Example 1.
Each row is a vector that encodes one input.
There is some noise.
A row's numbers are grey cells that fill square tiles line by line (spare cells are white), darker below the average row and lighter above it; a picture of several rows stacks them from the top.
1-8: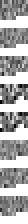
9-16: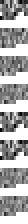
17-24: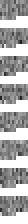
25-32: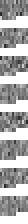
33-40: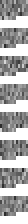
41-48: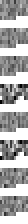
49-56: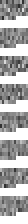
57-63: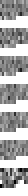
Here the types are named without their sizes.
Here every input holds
a list of points on a line.
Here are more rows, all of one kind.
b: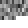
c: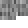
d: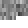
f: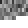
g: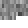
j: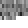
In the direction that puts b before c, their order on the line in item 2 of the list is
f, b, c, j, g, d.
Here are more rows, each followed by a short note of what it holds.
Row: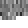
a list of one item
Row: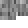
a list of two items
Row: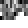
the empty list
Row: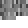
a list of one item
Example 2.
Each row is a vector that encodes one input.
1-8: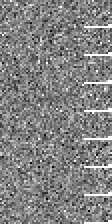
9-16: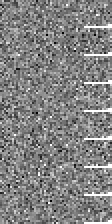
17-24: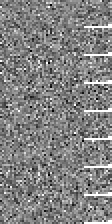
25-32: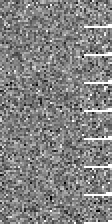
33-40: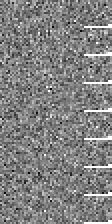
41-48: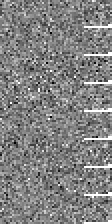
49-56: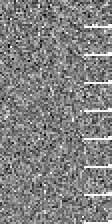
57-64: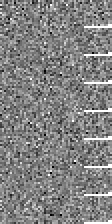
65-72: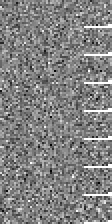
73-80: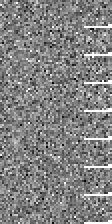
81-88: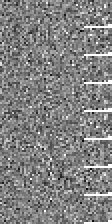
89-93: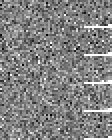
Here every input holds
a point on a 9-point line and a point on a 13-point line, together with either a fixed value, or four true/false values.
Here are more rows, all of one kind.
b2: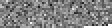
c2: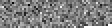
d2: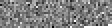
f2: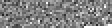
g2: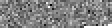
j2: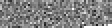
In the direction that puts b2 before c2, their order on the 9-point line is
f2, j2, g2, b2, c2, d2.
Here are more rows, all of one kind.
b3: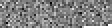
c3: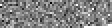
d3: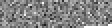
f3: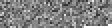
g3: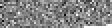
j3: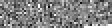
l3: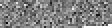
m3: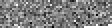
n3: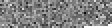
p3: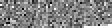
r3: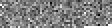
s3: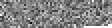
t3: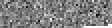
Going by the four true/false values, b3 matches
c3, f3, r3 and s3.
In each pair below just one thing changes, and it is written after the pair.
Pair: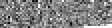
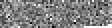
the place on the 9-point line
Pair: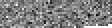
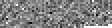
the place on the 13-point line
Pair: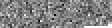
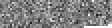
one of the four true/false values
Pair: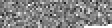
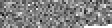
one of the four true/false values
